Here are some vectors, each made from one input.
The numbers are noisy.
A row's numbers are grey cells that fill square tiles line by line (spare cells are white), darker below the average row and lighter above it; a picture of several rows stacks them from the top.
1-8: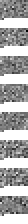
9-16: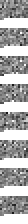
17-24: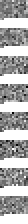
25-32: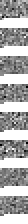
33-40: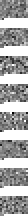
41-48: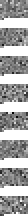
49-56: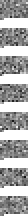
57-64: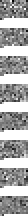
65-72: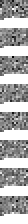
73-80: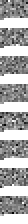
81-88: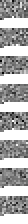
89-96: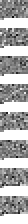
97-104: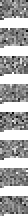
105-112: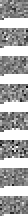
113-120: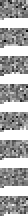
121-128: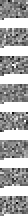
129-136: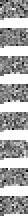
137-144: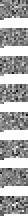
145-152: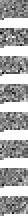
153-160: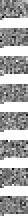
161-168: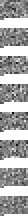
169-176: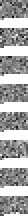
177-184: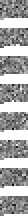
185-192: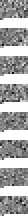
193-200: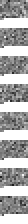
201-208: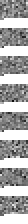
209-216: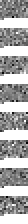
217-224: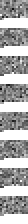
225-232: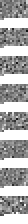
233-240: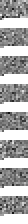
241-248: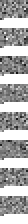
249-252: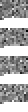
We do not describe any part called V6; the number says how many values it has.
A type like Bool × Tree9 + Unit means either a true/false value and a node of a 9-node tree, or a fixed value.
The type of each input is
(Bool × Bool × Bool × Bool × Line3 × Line4 + Line5 × (Line5 + V6)) × Line5.
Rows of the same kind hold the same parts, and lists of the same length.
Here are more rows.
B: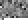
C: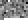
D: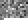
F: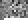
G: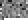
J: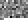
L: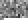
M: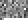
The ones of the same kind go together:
B, G, J, L
C, D, M
F

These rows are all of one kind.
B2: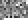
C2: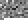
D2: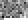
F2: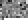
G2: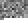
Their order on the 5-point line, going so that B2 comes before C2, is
B2, C2, G2, D2, F2.
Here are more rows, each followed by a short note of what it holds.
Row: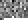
a point on each of two 5-point lines and a value of V6
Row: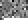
a point on each of two 5-point lines and a value of V6
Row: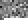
a point on each of two 5-point lines and a value of V6
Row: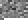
a point on a 3-point line, a point on a 4-point line, a point on a 5-point line and four true/false values
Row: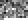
a point on each of three 5-point lines
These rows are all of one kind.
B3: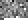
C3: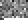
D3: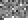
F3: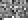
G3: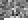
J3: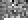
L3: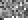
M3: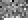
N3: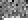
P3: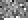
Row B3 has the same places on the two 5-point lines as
J3, M3, N3 and P3.
